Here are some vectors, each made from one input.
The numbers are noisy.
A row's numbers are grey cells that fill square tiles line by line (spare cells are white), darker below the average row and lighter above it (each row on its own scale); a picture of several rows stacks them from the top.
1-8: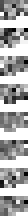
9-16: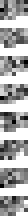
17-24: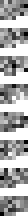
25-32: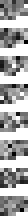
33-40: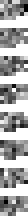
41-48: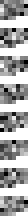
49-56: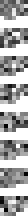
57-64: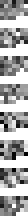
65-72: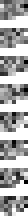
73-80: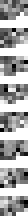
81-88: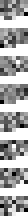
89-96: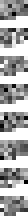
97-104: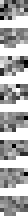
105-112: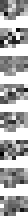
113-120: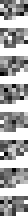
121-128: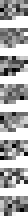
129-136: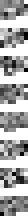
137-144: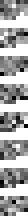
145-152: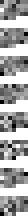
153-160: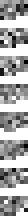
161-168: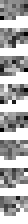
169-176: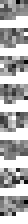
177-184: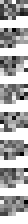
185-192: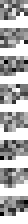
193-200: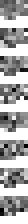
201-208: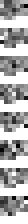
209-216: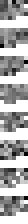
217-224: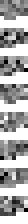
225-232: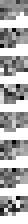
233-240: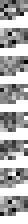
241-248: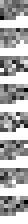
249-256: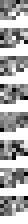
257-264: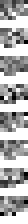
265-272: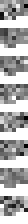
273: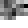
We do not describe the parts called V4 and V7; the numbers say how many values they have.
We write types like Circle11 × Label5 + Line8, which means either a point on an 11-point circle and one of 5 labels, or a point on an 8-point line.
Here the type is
((Bool × Bool × Bool × Bool + V4) × Label10 × Line6 + V7) × V7.
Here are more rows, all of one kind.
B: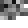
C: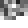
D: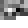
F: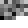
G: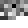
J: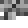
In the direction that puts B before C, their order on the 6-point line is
F, B, C, J, D, G.
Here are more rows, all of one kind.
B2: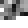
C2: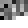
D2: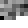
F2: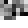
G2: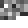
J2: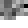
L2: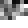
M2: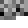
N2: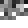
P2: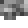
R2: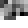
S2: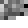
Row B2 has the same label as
C2, L2, N2 and S2.
